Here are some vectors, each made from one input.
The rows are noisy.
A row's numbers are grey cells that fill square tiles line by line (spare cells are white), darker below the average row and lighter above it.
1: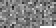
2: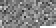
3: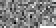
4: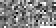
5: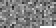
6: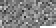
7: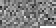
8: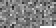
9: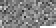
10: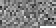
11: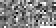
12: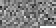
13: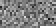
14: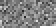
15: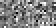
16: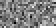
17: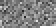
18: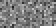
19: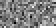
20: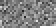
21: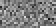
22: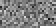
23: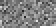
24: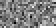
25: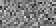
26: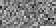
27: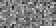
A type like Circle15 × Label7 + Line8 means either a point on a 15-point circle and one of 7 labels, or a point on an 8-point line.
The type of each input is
Line5.
